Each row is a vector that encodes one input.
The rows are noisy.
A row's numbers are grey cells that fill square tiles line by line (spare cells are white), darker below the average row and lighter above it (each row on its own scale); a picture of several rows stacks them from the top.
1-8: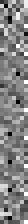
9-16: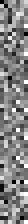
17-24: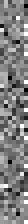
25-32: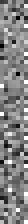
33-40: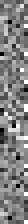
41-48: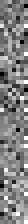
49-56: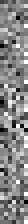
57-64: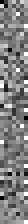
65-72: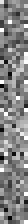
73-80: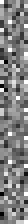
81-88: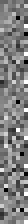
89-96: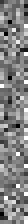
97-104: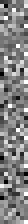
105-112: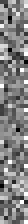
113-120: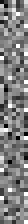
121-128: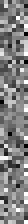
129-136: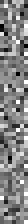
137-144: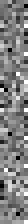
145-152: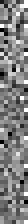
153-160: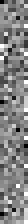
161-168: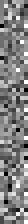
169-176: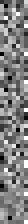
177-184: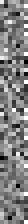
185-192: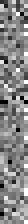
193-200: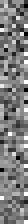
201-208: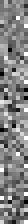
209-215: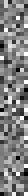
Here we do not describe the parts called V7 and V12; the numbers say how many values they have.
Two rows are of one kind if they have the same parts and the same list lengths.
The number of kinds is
2.
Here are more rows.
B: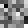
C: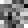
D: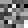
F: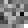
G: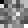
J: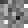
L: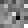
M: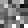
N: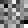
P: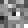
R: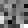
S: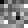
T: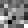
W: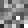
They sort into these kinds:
B, D, F, G, L, M, N, P, R, T
C, J, S, W

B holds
a point on a 6-point circle, a true/false value, a value of V7 and a value of V12.
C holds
a value of V7 and a value of V12.
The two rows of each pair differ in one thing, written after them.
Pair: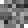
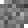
the true/false value
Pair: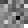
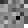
the true/false value
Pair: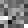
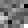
the value of V12
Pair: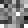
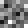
the value of V7
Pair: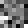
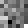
the value of V12
